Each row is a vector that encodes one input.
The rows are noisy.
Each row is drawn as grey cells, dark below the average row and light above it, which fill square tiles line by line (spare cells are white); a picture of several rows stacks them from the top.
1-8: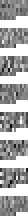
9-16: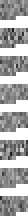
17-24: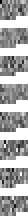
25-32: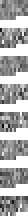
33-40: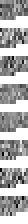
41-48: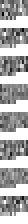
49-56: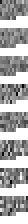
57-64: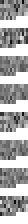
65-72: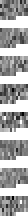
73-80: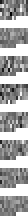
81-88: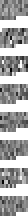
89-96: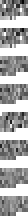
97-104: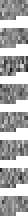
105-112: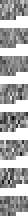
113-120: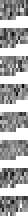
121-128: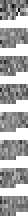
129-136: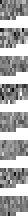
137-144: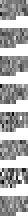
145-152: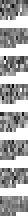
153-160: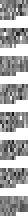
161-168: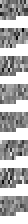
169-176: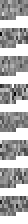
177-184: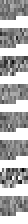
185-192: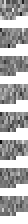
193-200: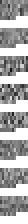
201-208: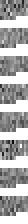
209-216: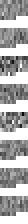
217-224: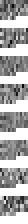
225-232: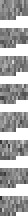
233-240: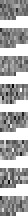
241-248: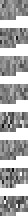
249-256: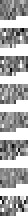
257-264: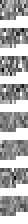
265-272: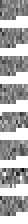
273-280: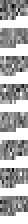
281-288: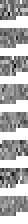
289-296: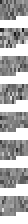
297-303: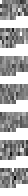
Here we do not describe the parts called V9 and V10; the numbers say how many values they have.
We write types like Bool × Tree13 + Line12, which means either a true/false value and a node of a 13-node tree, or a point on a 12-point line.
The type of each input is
Bool × Label7 + Unit + V9 × V10.
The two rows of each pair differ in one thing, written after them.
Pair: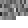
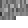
the value of V10
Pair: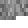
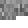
the value of V9
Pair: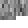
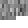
the value of V9
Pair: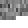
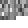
the value of V10
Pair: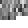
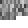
the value of V9
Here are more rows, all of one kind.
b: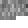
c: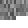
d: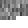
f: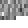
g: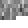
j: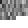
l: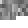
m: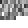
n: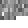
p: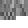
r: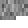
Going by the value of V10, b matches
f, m and n.
